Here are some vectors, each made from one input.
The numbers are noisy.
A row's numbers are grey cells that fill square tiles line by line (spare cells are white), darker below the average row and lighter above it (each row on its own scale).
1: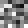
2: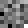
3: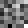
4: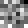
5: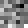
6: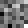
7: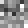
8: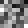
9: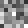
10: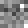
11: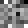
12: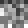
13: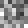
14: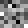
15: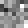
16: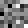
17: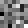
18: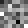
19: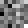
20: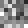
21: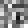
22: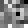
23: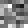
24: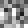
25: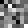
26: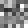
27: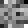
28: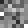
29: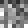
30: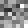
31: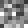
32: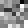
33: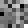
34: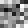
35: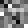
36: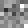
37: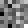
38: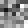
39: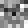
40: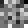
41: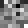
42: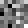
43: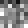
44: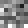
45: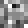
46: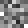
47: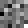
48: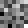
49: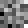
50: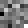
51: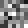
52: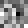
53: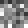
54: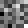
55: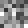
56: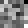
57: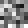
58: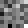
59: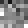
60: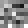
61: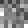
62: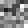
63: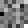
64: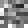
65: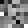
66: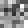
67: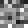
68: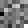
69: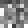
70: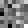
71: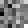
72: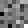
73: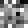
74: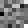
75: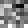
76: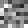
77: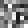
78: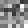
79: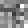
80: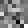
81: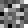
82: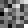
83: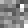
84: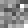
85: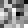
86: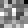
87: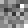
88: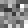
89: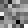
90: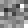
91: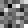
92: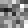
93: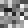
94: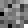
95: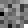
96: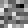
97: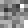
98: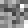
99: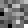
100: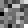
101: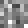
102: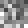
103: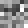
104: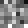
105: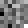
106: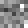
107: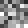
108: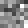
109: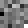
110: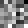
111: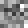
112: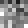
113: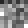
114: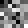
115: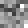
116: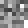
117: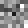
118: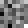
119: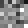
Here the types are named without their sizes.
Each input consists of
a label and a true/false value.
